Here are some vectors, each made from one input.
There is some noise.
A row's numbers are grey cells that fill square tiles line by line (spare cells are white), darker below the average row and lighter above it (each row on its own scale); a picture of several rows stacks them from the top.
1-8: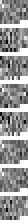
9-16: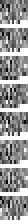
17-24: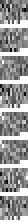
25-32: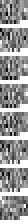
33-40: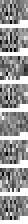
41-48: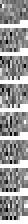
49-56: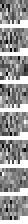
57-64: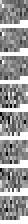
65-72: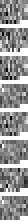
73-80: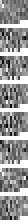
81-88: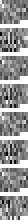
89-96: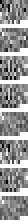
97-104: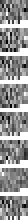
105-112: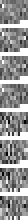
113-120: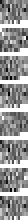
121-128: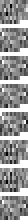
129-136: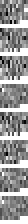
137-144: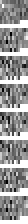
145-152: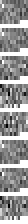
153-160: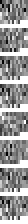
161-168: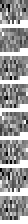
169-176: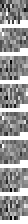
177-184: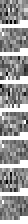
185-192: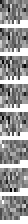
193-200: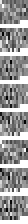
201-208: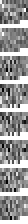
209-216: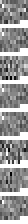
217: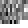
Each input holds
either a point on a 5-point line, or a list of up to two points on a 6-point line.
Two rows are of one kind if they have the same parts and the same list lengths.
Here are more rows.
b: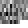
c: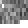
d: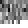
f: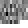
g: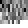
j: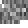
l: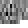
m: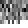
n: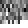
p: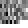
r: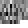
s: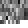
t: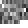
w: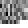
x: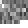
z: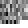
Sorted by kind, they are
b, f, l, p, r, w, z
c, j, t, x
d, g, m, n
s

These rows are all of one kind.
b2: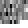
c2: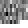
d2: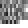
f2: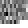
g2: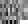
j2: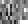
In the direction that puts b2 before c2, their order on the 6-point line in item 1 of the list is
d2, g2, j2, b2, c2, f2.
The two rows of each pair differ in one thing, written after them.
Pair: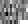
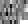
the place on the 6-point line in item 1 of the list
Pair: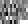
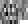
the place on the 6-point line in item 1 of the list
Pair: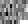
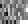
the place on the 6-point line in item 1 of the list
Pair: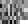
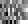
the place on the 6-point line in item 2 of the list
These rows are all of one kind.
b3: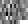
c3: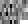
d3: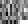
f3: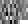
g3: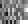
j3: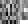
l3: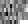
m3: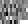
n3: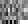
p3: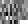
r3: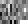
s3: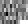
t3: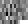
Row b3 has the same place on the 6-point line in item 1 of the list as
f3, m3, p3 and t3.
